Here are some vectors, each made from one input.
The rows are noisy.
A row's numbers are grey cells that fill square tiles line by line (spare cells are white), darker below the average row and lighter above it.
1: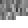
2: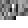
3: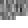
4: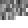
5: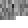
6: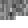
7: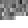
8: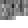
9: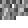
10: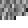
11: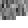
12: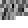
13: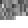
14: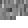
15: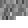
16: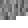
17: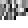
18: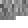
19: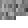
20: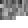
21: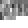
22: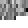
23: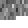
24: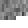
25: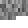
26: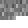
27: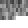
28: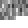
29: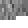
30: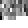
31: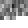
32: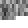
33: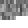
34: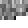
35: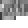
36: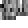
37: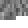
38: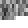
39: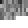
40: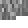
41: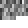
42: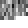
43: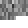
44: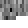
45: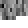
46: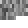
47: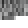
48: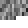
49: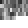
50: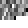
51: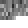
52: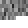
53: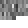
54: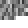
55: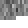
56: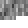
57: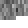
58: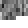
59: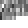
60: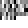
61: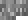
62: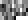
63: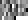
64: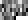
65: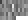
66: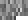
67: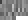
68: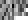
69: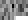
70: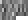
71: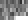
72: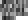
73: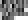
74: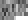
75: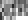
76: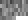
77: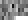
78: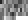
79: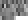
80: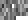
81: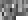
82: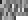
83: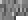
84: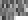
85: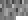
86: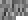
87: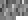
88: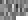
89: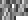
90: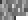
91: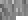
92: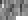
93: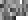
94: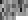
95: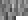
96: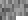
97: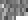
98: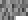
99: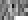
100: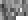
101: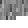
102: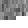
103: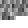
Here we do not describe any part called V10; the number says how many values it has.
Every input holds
a value of V10, together with either a point on a 9-point line, or three true/false values.
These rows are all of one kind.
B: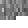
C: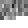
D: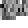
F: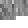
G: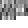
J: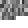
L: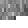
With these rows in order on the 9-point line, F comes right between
D and G.
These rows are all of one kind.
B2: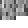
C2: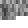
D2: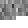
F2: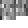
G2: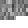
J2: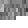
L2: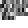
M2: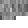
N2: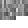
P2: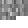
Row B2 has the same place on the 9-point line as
F2, G2, L2 and P2.
